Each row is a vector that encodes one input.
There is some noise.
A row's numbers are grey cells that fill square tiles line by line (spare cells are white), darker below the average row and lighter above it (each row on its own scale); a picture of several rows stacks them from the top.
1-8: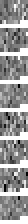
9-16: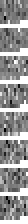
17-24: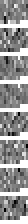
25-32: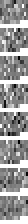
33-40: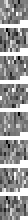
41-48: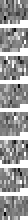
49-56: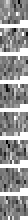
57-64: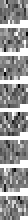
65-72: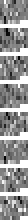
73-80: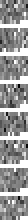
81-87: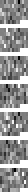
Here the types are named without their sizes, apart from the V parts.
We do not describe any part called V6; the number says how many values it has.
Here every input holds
a point on a line, together with either a point on a line, or a value of V6.
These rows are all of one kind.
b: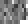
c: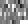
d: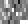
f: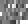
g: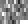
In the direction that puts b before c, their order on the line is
b, f, g, c, d.
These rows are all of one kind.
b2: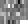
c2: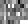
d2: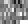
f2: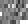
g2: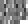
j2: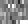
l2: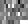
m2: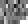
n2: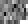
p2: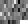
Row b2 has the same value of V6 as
n2 and p2.
